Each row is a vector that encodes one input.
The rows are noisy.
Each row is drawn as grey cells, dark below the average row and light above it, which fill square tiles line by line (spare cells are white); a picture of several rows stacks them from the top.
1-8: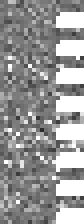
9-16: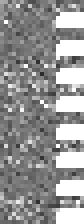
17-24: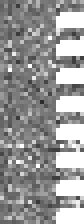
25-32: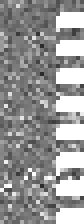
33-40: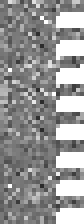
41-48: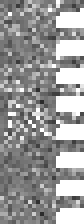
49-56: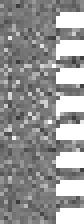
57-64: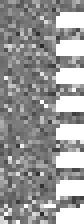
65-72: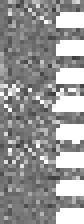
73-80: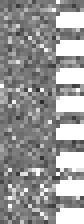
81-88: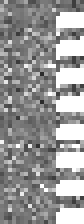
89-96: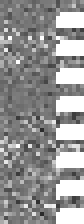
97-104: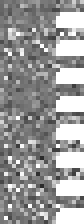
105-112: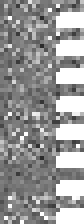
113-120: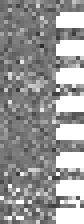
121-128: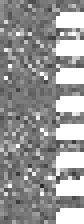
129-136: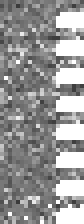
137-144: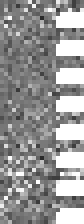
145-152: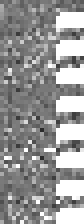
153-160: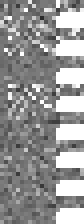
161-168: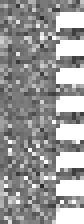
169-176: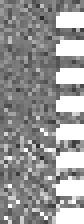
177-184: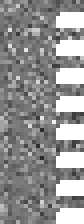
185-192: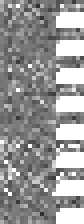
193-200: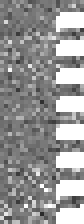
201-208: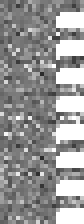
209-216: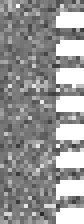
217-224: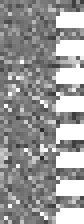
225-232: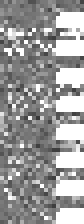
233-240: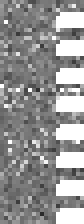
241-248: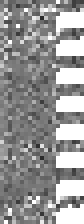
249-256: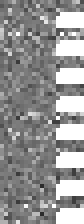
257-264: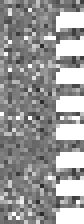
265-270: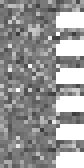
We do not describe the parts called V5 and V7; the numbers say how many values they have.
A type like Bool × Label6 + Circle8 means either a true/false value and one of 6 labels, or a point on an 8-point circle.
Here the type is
Bool × (Circle10 + V5) + V7.
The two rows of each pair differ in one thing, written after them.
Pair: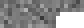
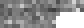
the place on the 10-point circle
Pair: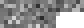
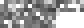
the place on the 10-point circle
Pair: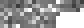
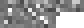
the true/false value
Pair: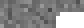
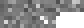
the place on the 10-point circle
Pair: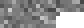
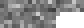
the true/false value
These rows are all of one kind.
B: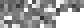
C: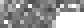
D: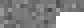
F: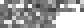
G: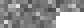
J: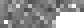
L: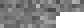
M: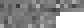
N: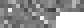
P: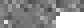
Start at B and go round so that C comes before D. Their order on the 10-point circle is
B, C, J, F, P, G, L, M, N, D.
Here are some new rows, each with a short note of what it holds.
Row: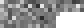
a point on a 10-point circle and a true/false value
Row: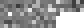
a value of V7
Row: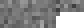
a value of V7
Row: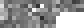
a true/false value and a value of V5
